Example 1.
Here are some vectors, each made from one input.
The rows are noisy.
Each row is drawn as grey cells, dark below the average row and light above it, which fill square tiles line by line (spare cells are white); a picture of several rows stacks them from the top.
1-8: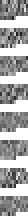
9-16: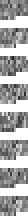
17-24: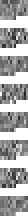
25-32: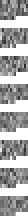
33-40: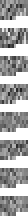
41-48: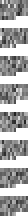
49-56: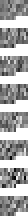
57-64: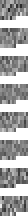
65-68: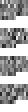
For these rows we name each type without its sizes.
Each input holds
a node of a tree.
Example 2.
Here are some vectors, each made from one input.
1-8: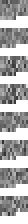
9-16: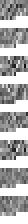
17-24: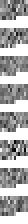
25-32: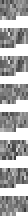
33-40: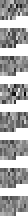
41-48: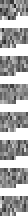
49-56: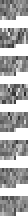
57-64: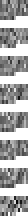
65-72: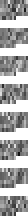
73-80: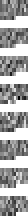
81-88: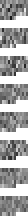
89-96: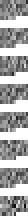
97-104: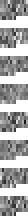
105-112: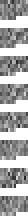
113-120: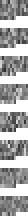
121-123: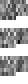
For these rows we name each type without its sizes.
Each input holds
a node of a tree.
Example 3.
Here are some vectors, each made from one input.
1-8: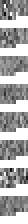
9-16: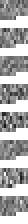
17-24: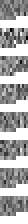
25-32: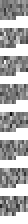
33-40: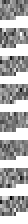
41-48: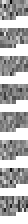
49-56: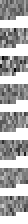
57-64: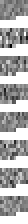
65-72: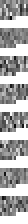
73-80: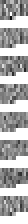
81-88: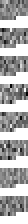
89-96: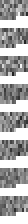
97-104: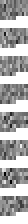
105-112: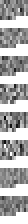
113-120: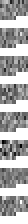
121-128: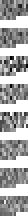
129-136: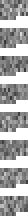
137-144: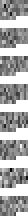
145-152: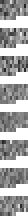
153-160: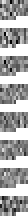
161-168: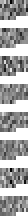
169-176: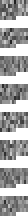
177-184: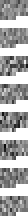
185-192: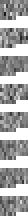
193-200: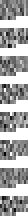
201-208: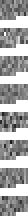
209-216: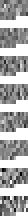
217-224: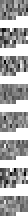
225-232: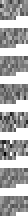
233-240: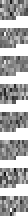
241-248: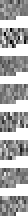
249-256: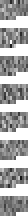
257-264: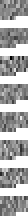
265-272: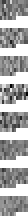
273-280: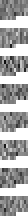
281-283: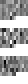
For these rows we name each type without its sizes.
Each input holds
a node of a tree.
